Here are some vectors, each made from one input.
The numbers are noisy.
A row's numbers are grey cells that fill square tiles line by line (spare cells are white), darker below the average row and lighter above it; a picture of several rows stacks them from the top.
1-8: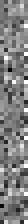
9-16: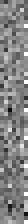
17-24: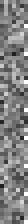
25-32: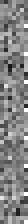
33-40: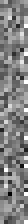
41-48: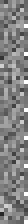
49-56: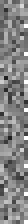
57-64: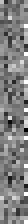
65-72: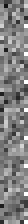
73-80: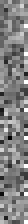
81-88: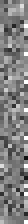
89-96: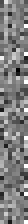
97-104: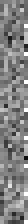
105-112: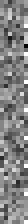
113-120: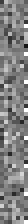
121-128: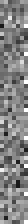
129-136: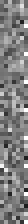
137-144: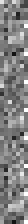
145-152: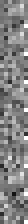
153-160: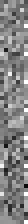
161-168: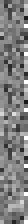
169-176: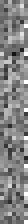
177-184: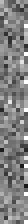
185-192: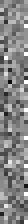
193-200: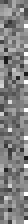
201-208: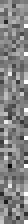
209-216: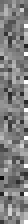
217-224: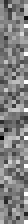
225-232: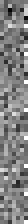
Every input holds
one of 10 labels.
